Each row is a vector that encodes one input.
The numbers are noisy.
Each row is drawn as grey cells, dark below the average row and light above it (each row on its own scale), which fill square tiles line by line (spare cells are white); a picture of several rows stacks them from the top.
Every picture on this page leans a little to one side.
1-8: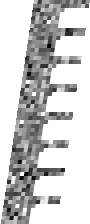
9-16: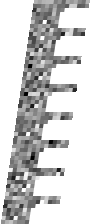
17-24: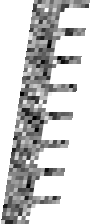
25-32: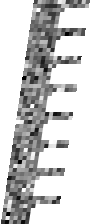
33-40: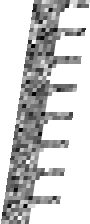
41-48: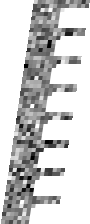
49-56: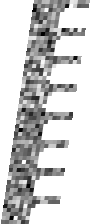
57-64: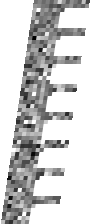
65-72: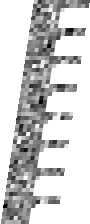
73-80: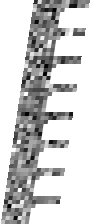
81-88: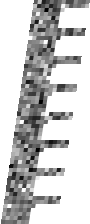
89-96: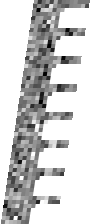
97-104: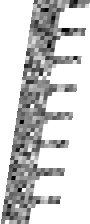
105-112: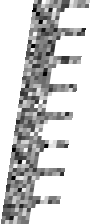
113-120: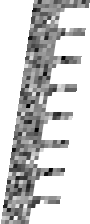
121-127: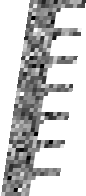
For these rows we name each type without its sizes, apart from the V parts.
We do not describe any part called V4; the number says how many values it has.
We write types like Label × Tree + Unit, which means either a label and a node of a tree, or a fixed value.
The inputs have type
Bool × Bool × Bool × Bool × V4 + List(Line).
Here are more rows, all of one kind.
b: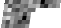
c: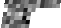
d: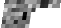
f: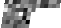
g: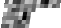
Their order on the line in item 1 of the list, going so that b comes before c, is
b, d, g, f, c.
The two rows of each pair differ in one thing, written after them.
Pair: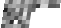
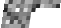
the value of V4
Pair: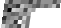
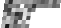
the value of V4
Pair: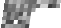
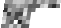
the value of V4
